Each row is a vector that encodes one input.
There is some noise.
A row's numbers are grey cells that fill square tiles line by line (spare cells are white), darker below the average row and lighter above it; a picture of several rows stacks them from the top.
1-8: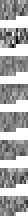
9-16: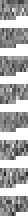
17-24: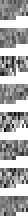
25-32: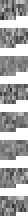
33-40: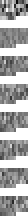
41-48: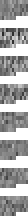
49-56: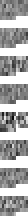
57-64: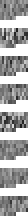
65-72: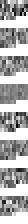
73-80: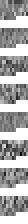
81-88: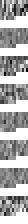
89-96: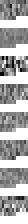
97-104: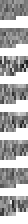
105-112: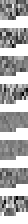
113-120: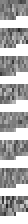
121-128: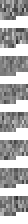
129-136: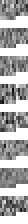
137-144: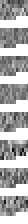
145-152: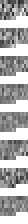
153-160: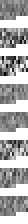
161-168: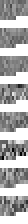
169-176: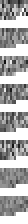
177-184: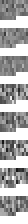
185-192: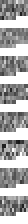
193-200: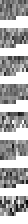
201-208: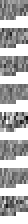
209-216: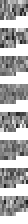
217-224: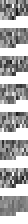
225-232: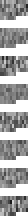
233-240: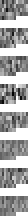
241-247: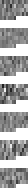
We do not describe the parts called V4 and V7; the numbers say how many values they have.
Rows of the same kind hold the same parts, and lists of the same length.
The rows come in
3 kinds.
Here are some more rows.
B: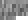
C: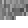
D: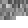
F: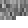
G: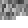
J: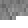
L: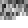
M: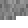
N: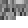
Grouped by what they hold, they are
B, C, F, G
D
J, L, M, N

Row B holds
a true/false value, a value of V4 and a value of V7.
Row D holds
a point on a 6-point line.
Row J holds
a point on an 8-point line and a value of V4.
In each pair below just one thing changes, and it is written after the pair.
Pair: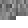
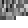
the place on the 8-point line
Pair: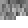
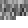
the place on the 8-point line
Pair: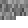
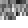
the place on the 8-point line
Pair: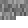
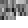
the value of V4
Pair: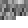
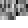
the place on the 8-point line
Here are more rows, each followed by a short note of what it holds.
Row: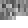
a point on an 8-point line and a value of V4
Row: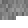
a point on an 8-point line and a value of V4
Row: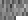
a point on an 8-point line and a value of V4
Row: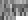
a point on an 8-point line and a value of V4
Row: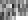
a true/false value, a value of V4 and a value of V7
